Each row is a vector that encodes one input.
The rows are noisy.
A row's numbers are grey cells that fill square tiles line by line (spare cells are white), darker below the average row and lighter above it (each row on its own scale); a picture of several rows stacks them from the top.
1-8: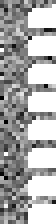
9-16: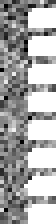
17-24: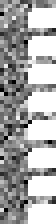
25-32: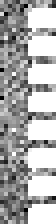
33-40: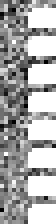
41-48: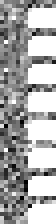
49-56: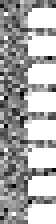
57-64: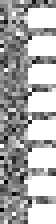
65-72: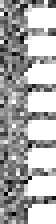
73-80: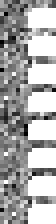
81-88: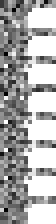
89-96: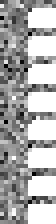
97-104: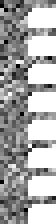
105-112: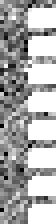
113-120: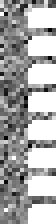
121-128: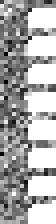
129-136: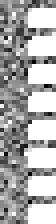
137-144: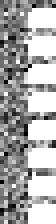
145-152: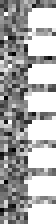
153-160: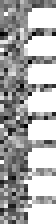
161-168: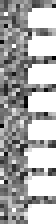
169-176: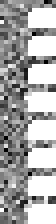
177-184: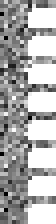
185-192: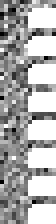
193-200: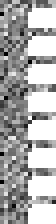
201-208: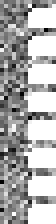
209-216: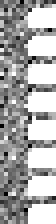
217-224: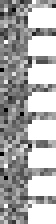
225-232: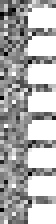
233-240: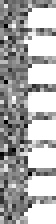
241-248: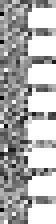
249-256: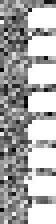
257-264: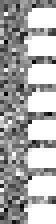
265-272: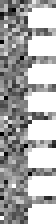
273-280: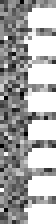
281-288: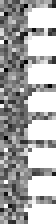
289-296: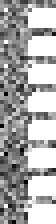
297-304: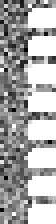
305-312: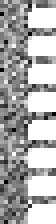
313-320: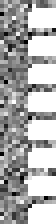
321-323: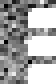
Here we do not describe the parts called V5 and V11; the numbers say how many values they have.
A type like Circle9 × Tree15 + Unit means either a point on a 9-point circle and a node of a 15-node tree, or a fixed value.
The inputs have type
Bool × (Line6 + Line7) + V5 × V11.
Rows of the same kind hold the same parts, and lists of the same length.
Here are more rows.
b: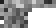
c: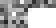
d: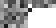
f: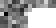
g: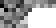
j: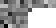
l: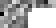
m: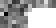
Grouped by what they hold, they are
b, d, g, j
c, l
f, m

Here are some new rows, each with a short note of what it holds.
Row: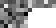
a value of V5 and a value of V11
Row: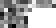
a point on a 6-point line and a true/false value
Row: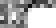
a point on a 7-point line and a true/false value
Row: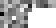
a point on a 7-point line and a true/false value
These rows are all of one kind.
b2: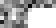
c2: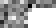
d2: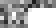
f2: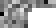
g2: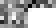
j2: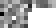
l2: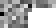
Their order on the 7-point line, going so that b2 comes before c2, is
f2, d2, g2, b2, l2, j2, c2.
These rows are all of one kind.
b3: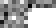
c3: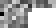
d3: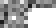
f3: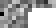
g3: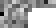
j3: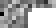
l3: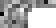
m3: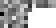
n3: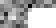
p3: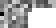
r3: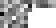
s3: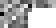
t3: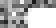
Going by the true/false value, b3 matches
d3, n3 and t3.
